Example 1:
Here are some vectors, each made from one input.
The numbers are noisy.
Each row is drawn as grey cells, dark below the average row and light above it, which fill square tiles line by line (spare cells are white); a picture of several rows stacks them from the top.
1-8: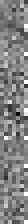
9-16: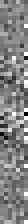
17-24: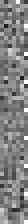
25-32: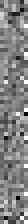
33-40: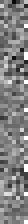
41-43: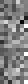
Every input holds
three true/false values.
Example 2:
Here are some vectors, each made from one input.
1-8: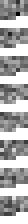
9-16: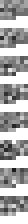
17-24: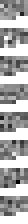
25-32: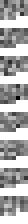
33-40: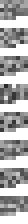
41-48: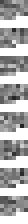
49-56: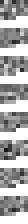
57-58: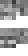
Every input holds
four true/false values.
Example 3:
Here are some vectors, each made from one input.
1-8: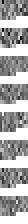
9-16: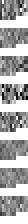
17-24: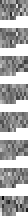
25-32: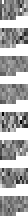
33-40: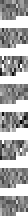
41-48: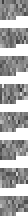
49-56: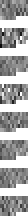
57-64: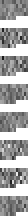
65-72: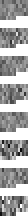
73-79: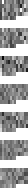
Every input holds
a point on a 7-point line.
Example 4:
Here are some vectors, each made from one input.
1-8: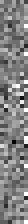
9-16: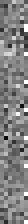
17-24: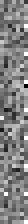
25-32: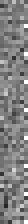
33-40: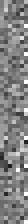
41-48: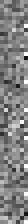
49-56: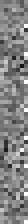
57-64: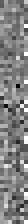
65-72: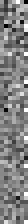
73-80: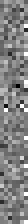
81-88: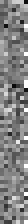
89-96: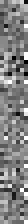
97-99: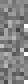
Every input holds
three true/false values.
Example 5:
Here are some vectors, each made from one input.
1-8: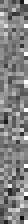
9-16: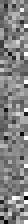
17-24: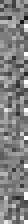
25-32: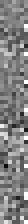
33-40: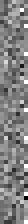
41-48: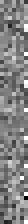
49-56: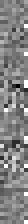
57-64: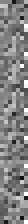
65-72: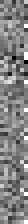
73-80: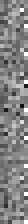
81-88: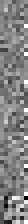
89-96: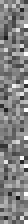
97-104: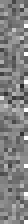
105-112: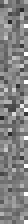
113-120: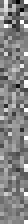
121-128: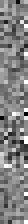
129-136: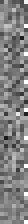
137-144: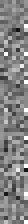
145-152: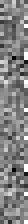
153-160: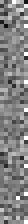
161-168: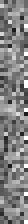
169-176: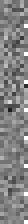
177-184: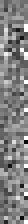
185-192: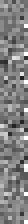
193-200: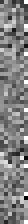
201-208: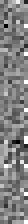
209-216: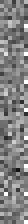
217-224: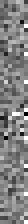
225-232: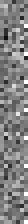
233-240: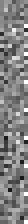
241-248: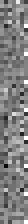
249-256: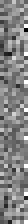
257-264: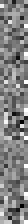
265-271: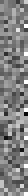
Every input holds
three true/false values.
